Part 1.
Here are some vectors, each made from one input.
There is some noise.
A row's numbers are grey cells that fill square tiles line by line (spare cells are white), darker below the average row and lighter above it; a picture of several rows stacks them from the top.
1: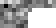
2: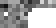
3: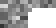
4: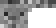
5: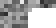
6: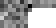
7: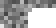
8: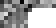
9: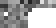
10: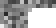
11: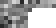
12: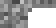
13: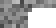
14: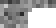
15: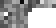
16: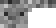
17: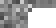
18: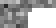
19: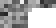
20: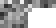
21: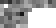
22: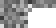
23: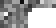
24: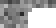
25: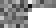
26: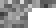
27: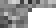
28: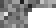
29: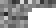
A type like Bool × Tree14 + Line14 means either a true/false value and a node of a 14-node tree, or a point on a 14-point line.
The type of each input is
Line5.
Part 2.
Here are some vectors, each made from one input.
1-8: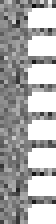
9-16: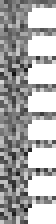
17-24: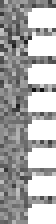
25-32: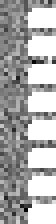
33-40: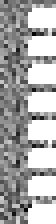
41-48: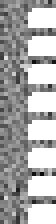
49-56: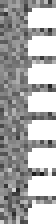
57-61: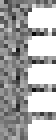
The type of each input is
Line10.
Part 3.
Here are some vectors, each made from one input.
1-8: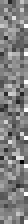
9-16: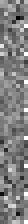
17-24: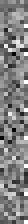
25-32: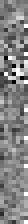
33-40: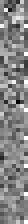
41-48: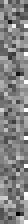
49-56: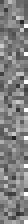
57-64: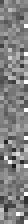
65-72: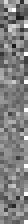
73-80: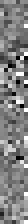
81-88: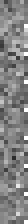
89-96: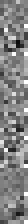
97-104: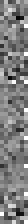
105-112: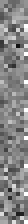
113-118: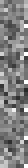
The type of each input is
Line11 × Line11.
